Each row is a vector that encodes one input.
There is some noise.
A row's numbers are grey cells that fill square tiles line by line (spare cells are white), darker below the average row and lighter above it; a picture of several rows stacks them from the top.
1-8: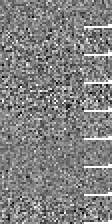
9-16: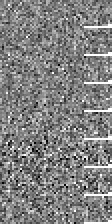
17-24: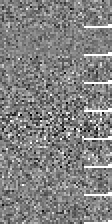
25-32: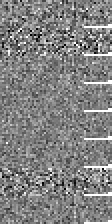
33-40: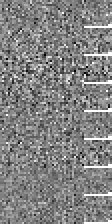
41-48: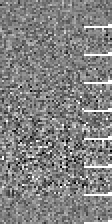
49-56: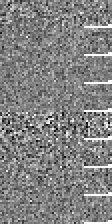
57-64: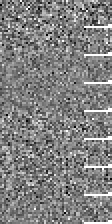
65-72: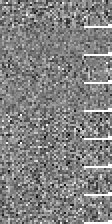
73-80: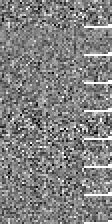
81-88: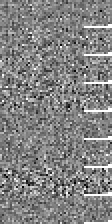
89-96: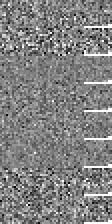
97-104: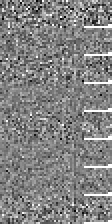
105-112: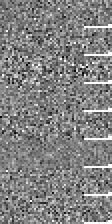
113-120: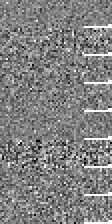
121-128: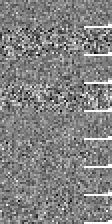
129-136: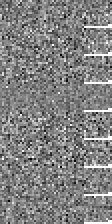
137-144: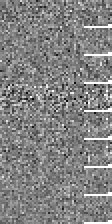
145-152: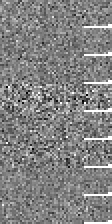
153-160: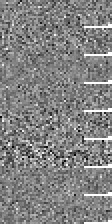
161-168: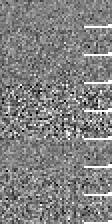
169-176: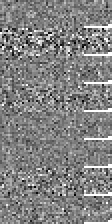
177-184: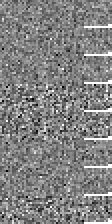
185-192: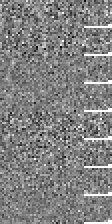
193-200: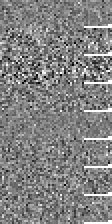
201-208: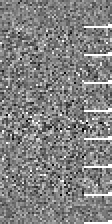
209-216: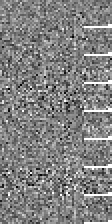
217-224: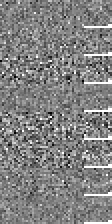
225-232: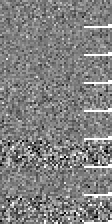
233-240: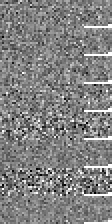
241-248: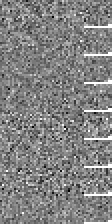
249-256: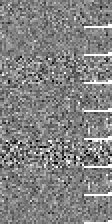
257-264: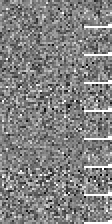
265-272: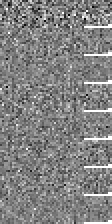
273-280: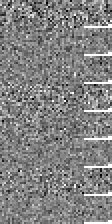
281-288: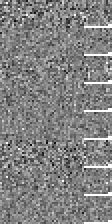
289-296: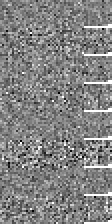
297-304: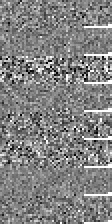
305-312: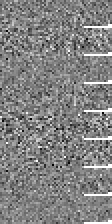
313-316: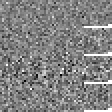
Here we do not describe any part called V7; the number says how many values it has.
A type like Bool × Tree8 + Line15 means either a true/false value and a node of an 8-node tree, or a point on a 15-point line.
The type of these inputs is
(Bool × Bool × Bool + V7) × Line12 + Line8.
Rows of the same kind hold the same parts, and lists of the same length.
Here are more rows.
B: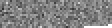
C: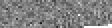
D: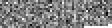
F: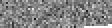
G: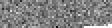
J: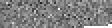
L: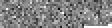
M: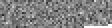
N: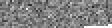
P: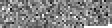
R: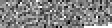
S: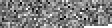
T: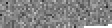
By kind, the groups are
B, C, D, G, J, N, R, S
F, M, P, T
L

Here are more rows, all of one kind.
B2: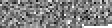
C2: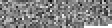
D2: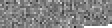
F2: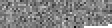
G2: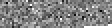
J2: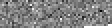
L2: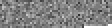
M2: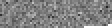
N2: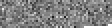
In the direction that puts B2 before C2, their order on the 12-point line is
B2, F2, D2, N2, L2, M2, C2, G2, J2.
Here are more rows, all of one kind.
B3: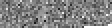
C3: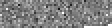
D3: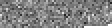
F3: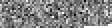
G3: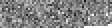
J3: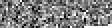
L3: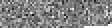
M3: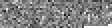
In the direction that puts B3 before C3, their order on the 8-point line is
L3, J3, M3, D3, G3, B3, F3, C3.
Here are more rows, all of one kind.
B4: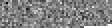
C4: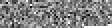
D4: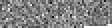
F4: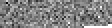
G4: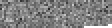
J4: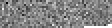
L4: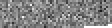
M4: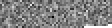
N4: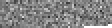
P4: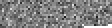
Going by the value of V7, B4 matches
F4 and M4.
